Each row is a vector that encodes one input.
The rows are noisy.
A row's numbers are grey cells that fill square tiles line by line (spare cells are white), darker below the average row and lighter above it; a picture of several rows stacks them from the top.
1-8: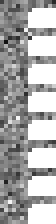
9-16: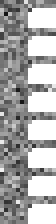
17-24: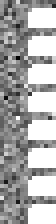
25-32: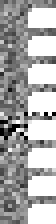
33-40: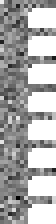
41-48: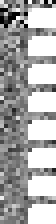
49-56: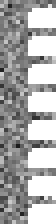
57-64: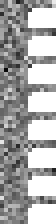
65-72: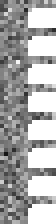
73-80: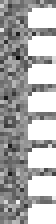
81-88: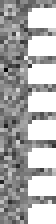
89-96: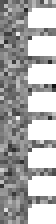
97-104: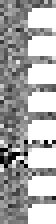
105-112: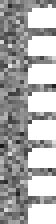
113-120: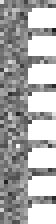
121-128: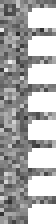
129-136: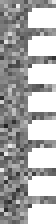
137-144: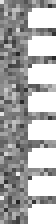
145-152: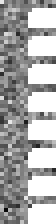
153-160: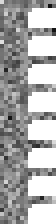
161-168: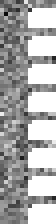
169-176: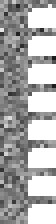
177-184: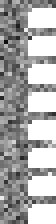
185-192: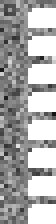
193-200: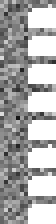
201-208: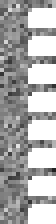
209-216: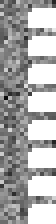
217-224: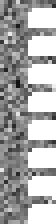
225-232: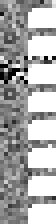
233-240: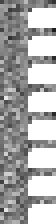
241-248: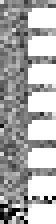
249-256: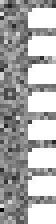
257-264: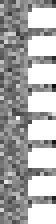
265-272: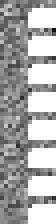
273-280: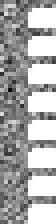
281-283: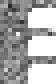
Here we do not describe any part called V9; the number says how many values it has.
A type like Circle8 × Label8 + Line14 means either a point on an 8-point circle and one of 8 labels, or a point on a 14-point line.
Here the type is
List2(Bool × V9).
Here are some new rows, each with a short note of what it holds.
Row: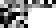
the empty list
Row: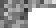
a list of two items
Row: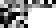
the empty list
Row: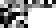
the empty list
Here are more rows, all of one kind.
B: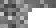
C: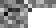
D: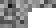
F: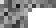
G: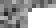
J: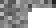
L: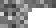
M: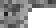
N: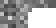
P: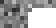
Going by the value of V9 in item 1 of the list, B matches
L, M and N.
